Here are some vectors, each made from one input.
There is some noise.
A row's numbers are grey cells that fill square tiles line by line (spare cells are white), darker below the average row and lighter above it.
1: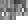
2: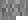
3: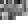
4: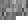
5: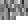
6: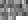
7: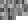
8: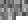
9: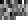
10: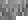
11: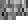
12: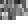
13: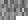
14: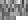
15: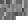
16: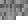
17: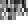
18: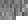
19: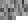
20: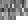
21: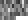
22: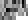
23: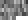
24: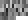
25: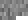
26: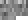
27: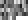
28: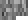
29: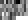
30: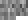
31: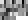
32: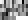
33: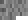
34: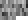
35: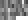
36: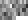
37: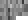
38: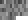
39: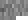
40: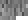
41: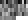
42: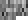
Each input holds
a list of up to two points on a 4-point line.
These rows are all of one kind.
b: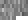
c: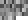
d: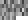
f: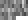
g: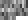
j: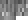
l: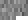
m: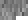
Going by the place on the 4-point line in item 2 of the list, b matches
c and j.
